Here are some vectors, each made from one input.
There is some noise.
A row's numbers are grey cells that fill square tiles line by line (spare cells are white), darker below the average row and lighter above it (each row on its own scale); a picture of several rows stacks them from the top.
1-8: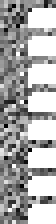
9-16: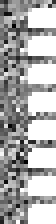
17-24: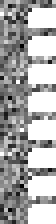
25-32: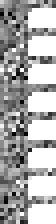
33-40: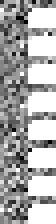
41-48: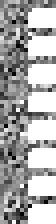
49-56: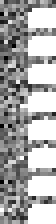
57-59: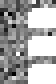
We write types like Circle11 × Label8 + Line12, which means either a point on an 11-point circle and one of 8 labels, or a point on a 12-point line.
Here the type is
List2(Line5).
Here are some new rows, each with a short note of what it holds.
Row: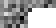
a list of one item
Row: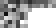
the empty list
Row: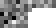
a list of two items
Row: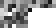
a list of one item
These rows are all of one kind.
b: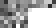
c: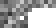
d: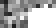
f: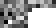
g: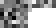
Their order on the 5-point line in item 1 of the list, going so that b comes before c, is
b, d, c, f, g.
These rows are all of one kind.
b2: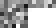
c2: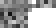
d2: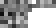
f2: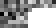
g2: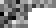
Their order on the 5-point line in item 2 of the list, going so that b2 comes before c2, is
g2, b2, c2, f2, d2.
